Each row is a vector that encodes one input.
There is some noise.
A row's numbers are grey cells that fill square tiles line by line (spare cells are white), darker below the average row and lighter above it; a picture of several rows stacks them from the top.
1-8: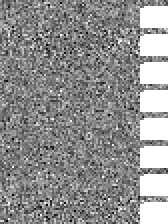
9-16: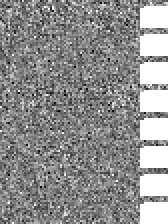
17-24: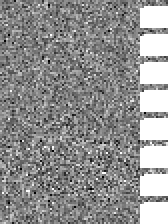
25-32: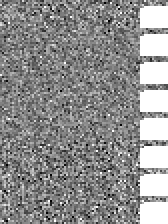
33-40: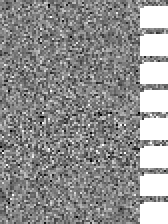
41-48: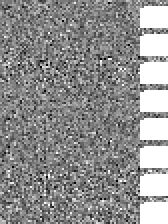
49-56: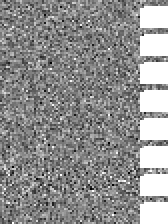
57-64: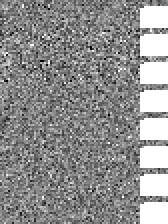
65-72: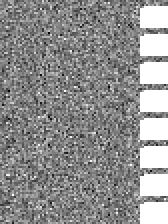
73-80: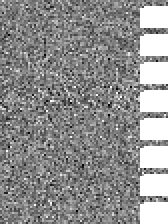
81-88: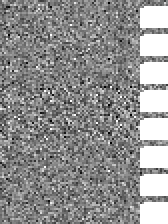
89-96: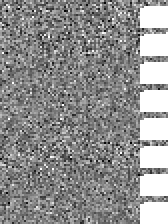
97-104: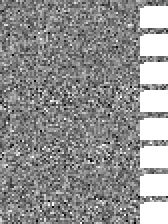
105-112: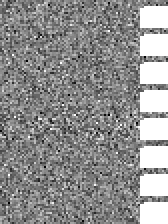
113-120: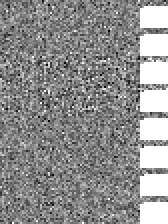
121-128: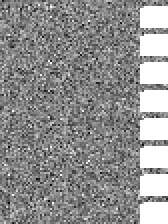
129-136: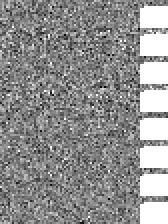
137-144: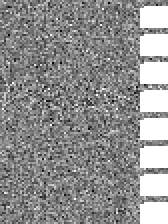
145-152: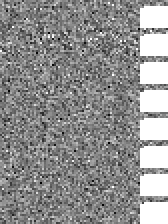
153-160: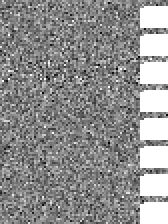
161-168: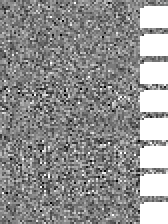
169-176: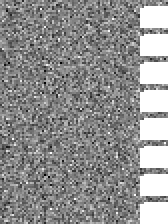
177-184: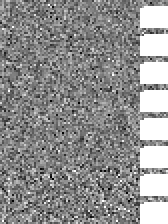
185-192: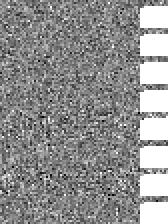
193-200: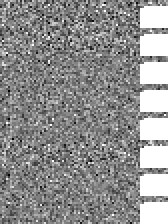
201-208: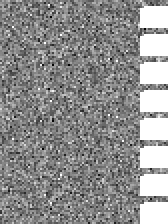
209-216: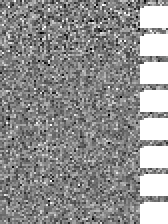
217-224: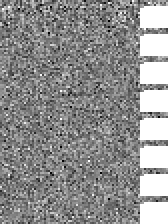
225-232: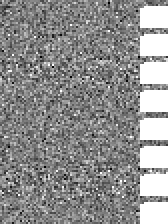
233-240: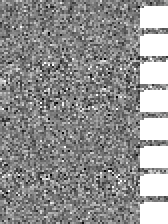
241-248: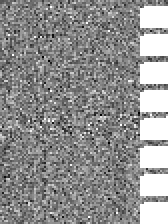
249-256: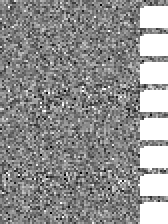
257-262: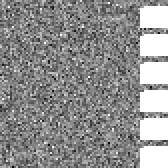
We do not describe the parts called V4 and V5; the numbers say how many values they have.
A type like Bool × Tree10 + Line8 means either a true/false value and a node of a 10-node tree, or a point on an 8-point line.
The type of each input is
(Bool × Bool × Bool × Bool + V5) × (Line10 + V4).
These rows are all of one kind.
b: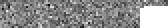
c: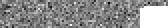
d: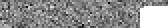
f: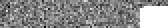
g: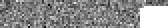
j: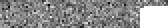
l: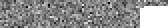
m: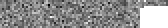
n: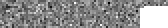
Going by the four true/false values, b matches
d and j.
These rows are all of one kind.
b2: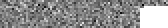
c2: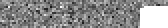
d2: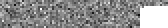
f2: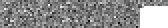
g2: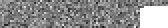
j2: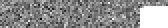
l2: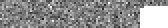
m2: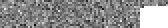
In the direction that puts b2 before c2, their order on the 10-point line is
j2, d2, b2, m2, l2, g2, f2, c2.
